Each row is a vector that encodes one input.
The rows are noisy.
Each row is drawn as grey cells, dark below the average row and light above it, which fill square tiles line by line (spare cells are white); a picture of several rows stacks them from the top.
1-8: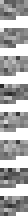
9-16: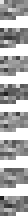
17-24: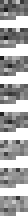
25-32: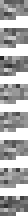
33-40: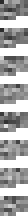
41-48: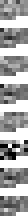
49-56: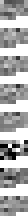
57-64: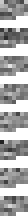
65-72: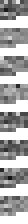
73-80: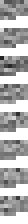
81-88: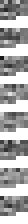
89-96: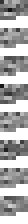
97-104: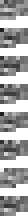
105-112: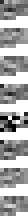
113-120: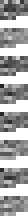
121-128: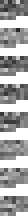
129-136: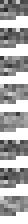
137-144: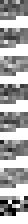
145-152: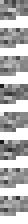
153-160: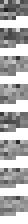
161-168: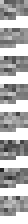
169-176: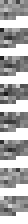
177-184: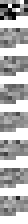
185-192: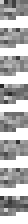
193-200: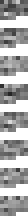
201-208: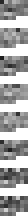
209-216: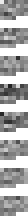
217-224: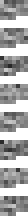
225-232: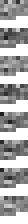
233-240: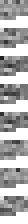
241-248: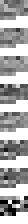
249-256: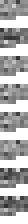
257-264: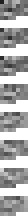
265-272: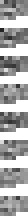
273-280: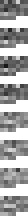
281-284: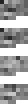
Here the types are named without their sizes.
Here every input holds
a list of points on a line.
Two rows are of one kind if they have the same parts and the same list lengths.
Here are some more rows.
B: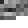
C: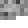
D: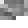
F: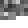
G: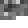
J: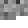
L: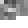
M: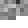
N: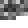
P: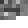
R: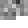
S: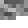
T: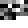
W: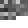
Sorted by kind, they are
B, F, G, N, P, W
C, D, J, L, M, R, S
T

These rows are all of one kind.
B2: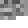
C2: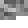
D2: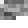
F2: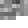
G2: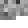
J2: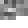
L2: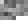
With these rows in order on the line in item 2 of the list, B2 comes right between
J2 and L2.
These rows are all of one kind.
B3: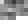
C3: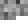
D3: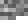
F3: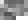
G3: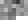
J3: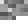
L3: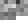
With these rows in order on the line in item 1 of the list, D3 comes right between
B3 and G3.
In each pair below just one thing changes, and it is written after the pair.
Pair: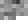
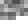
the place on the line in item 1 of the list
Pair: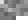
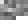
the place on the line in item 2 of the list
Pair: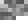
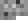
the place on the line in item 1 of the list
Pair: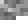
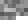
the place on the line in item 1 of the list
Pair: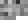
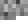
the place on the line in item 2 of the list
